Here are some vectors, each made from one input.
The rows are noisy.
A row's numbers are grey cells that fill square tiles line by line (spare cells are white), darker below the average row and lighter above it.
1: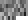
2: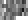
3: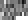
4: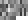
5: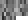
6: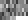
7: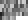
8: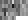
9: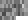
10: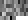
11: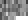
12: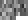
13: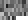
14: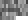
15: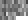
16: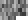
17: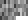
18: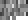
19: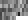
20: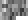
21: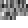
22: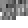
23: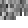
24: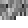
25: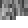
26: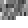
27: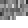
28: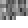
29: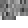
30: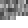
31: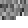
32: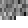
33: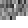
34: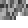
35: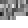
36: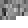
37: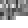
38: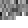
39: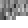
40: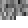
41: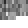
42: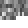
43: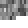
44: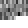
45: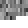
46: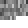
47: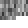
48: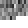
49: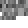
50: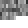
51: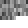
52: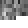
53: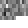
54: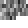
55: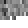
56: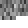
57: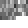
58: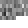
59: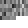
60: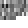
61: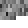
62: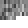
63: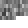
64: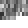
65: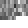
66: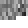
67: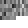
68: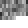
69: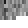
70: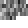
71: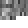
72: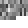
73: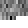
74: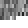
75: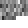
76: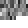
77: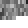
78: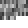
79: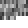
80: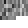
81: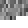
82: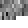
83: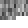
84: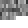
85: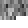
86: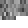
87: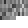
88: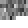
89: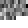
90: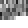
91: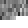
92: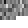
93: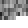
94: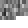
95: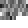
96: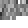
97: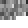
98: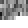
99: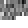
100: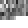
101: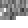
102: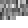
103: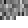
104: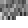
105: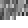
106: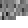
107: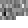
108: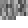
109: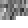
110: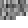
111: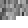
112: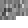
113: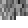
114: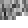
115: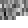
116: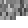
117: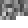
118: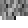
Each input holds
two labels (each one of 8), together with either one of 8 labels, or a point on a 7-point line.
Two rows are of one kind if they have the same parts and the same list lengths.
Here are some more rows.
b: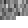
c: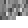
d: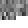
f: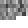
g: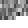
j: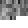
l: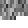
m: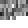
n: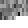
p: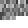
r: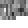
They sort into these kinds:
b, c, g, m, n, p
d, f, j, l, r

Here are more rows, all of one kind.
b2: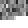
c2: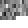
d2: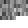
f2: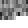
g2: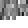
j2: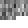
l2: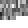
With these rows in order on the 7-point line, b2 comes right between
f2 and l2.
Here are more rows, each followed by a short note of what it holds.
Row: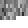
two labels (each one of 8) and a point on a 7-point line
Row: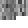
three labels (each one of 8)
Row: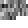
three labels (each one of 8)
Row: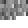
two labels (each one of 8) and a point on a 7-point line
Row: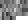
three labels (each one of 8)
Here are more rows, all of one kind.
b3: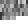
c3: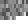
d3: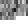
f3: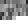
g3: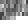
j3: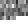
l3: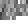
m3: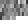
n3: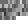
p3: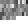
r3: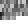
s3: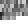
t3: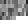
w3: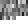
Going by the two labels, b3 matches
m3, r3 and s3.
